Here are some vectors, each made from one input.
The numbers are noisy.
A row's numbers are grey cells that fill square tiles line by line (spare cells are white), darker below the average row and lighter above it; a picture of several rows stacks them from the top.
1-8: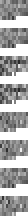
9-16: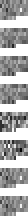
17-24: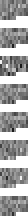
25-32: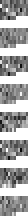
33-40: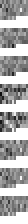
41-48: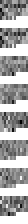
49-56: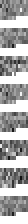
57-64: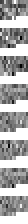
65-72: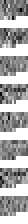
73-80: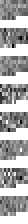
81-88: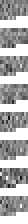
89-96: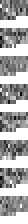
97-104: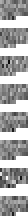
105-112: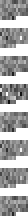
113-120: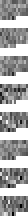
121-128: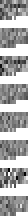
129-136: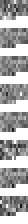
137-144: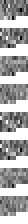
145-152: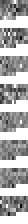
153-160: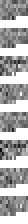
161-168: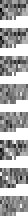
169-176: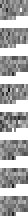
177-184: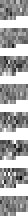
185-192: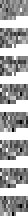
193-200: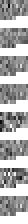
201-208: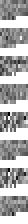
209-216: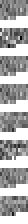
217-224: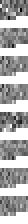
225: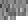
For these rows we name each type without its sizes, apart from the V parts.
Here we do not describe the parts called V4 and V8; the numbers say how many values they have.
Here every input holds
a value of V4, together with either a point on a line and a true/false value, or a value of V8.
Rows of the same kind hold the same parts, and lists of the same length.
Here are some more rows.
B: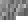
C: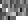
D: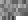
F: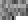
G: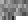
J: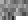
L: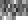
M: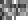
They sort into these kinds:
B, C, D, F, G, J
L, M

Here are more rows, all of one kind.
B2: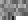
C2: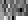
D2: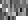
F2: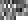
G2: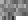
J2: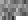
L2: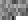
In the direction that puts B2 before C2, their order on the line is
J2, G2, B2, C2, F2, L2, D2.
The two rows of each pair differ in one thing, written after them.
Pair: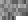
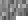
the true/false value
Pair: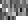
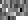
the place on the line
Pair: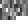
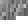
the value of V4
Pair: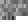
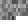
the place on the line
